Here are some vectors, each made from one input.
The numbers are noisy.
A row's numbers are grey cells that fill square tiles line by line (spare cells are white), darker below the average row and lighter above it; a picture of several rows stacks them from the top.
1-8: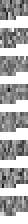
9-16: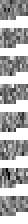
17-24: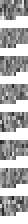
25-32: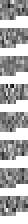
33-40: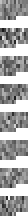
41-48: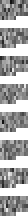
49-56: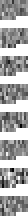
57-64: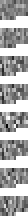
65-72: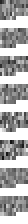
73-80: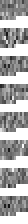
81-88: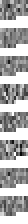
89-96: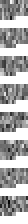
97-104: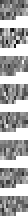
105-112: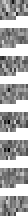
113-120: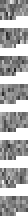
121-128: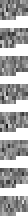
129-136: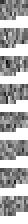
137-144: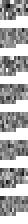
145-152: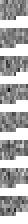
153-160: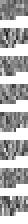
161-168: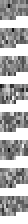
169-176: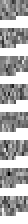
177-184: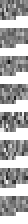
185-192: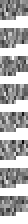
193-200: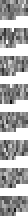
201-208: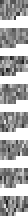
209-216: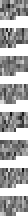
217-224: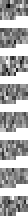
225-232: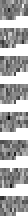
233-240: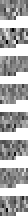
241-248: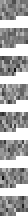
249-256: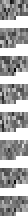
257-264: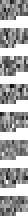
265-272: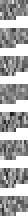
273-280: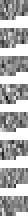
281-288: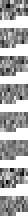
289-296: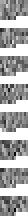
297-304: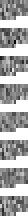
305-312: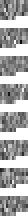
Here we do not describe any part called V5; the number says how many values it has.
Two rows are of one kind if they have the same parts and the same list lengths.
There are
2 kinds of row.
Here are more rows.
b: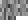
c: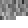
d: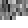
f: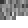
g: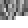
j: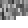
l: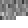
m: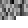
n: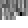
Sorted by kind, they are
b, c, d, l, m, n
f, g, j

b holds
two labels (each one of 9).
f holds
a value of V5.
